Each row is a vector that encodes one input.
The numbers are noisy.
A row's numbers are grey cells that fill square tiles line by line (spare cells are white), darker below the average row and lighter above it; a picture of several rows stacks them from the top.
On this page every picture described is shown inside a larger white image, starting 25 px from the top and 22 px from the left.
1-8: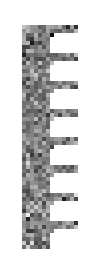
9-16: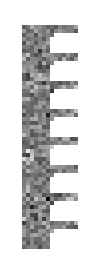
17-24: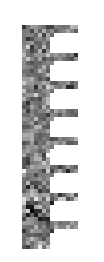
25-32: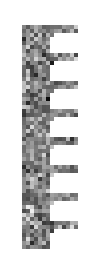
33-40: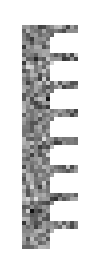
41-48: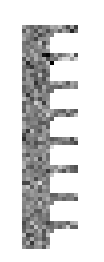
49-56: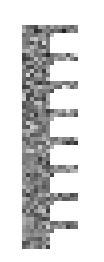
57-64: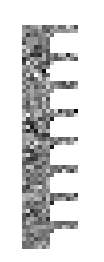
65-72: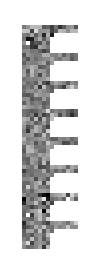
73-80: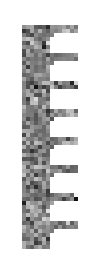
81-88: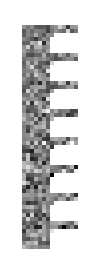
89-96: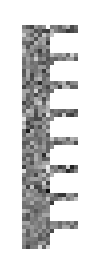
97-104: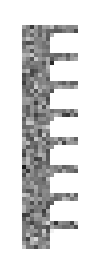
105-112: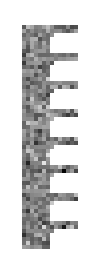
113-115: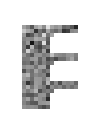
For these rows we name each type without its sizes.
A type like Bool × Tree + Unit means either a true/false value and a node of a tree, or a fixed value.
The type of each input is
Bool × Line + Tree.
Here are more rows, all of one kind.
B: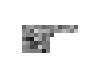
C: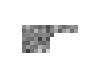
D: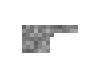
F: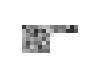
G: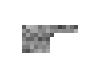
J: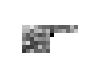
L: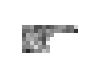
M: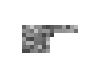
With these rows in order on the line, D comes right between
B and G.
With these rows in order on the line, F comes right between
B and M.
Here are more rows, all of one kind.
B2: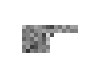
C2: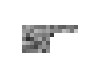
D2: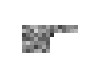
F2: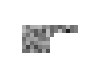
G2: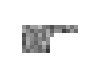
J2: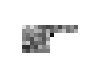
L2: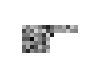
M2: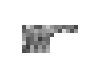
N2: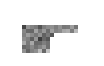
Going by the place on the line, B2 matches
F2, J2 and L2.
